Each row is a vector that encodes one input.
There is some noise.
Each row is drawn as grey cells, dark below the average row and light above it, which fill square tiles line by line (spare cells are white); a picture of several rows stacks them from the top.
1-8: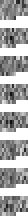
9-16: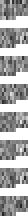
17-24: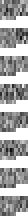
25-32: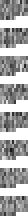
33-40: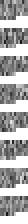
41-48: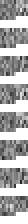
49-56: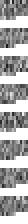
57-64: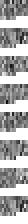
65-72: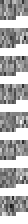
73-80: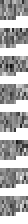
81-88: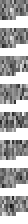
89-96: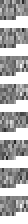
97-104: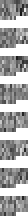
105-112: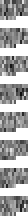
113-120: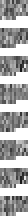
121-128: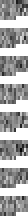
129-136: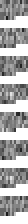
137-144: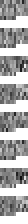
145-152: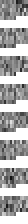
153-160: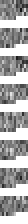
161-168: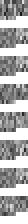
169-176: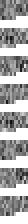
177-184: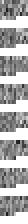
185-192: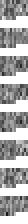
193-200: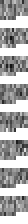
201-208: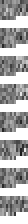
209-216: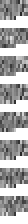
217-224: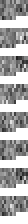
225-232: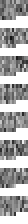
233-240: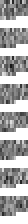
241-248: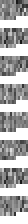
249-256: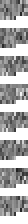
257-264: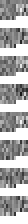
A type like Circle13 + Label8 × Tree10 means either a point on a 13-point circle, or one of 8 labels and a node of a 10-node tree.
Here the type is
Bool × Bool × Bool × Bool × Bool.
